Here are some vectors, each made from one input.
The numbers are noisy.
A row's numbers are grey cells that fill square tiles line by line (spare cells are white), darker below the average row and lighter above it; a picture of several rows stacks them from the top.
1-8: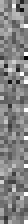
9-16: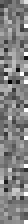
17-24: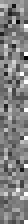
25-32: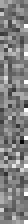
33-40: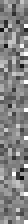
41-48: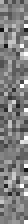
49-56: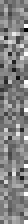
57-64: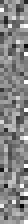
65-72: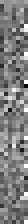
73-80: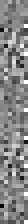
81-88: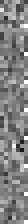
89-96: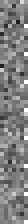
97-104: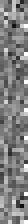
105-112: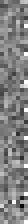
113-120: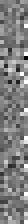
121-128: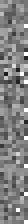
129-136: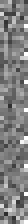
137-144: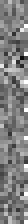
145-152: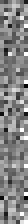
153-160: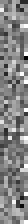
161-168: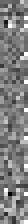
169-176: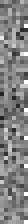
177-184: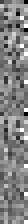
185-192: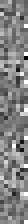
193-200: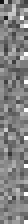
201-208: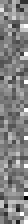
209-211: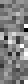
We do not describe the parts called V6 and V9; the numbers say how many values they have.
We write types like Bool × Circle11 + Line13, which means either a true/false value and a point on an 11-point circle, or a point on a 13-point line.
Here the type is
(Bool × Bool × Bool + V9) × V6 + Line8.
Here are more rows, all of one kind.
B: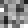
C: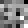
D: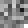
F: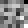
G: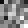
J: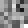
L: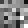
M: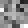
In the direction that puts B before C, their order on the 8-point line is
D, J, M, B, G, L, C, F.
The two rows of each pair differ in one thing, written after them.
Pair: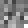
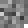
the value of V6
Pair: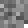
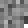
the value of V6
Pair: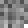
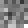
the value of V9
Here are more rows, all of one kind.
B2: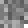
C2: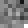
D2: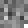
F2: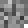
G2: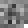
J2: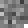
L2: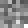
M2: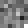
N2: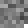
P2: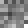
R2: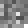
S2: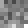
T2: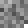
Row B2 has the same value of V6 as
D2, P2 and S2.
